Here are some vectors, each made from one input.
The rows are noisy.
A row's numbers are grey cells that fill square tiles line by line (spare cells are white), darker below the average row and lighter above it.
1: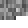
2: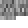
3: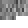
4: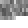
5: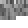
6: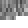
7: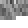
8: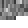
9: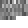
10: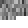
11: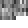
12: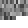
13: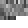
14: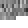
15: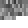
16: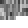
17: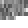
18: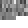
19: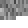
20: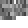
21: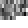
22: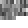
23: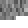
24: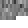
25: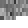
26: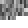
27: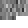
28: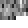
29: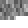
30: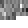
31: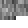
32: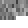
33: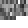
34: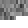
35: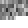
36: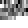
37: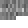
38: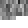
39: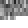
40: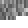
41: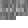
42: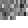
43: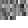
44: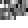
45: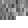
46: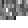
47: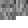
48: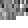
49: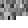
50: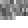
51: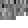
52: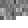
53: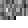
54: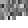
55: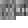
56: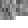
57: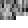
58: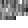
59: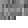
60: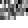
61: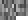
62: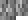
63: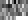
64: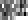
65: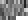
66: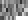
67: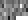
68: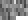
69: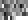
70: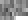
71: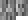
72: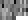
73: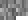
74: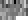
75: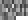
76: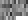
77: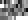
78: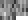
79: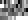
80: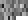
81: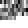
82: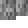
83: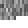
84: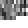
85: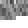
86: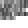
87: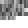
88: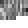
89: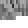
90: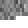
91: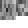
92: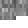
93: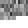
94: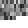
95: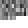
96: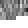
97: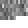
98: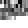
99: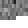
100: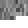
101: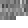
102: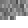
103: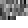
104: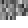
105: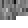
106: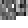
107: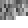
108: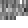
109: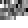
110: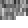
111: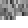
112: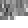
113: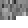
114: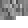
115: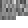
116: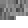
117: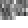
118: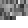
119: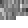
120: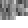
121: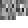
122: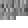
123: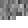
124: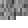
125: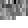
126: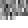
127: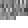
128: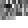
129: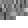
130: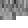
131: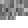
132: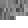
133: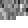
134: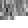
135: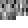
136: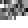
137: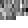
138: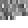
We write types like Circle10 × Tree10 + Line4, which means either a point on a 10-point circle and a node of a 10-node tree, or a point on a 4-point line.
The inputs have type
List2(Circle11).
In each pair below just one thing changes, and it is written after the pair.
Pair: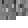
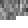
the place on the 11-point circle in item 1 of the list
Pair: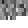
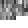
the place on the 11-point circle in item 2 of the list
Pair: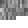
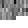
the place on the 11-point circle in item 1 of the list
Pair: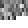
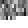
the place on the 11-point circle in item 2 of the list
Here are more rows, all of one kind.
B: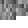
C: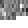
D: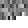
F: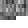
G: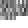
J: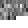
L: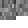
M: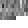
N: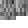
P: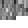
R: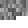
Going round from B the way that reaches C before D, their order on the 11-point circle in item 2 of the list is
B, C, N, F, L, J, R, M, G, D, P.
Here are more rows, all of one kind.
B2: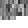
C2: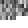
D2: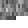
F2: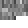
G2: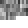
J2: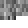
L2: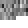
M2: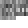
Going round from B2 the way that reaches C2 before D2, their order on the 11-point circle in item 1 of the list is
B2, G2, J2, C2, F2, D2, M2, L2.
